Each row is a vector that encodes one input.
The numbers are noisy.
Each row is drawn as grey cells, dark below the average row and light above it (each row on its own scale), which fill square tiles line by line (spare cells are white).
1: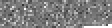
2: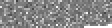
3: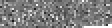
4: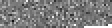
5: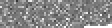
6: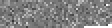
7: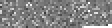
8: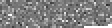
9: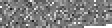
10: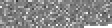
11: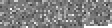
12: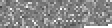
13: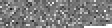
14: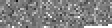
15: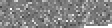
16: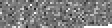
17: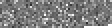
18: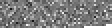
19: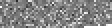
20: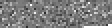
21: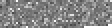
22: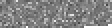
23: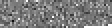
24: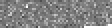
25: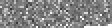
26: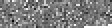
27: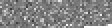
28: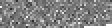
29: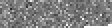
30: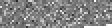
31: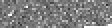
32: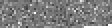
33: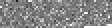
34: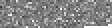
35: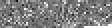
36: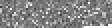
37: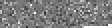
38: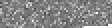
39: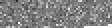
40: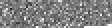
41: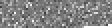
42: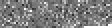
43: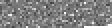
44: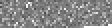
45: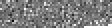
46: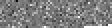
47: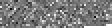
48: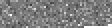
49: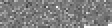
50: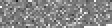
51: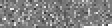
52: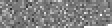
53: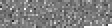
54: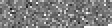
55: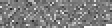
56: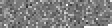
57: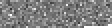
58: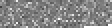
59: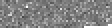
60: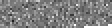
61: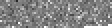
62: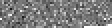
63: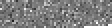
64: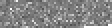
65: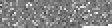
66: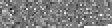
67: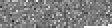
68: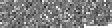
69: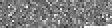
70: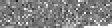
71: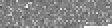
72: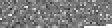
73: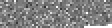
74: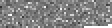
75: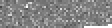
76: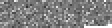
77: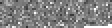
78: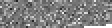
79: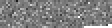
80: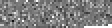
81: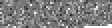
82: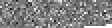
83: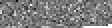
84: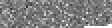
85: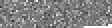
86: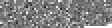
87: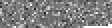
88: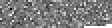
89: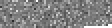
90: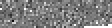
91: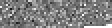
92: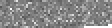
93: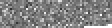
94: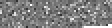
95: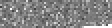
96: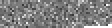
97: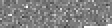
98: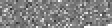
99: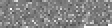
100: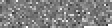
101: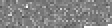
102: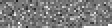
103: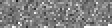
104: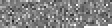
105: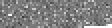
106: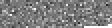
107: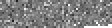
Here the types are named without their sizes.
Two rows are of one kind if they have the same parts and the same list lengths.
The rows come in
2 kinds.
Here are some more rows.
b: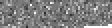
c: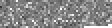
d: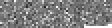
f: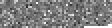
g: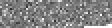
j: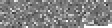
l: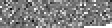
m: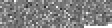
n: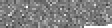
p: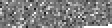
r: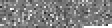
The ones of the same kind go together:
b, p, r
c, d, f, g, j, l, m, n

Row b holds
a point on a circle and a true/false value.
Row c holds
a point on a line.
